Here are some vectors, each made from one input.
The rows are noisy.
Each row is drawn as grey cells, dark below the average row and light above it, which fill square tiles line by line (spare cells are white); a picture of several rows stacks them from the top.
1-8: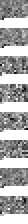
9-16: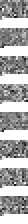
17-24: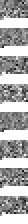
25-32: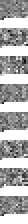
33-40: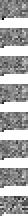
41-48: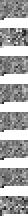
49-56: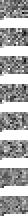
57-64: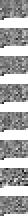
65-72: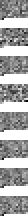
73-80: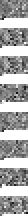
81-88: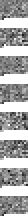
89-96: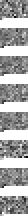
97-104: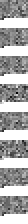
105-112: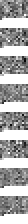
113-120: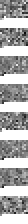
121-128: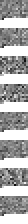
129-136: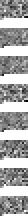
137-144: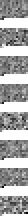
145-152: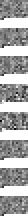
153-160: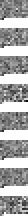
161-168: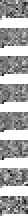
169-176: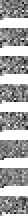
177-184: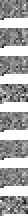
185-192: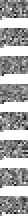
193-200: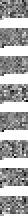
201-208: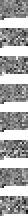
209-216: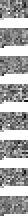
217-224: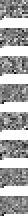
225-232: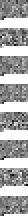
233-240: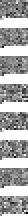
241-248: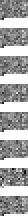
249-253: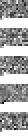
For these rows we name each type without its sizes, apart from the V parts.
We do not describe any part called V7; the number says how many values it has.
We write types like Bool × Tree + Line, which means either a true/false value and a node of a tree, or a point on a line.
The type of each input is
(Bool × Bool × Bool + Unit) × V7 + Circle.
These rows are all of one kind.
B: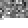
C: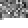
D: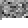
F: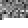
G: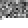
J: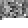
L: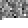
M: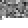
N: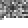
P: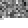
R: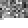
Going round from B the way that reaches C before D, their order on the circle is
B, R, C, F, N, D, J, L, G, M, P.
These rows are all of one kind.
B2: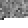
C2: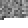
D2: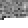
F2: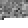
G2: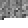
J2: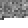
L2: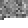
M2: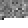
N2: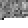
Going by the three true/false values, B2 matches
D2, F2 and N2.
